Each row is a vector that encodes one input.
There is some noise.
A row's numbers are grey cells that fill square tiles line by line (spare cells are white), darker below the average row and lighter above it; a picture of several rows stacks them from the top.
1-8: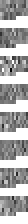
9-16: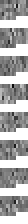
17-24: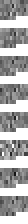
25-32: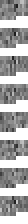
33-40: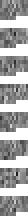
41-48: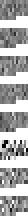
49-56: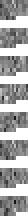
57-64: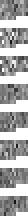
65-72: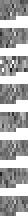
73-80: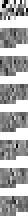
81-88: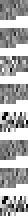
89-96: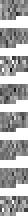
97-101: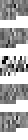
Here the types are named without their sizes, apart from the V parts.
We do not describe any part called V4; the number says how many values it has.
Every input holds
a list of items, each a true/false value and a value of V4.
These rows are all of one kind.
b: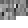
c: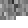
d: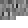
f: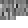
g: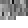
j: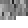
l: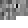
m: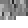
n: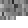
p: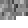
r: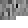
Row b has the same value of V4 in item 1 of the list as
l and p.
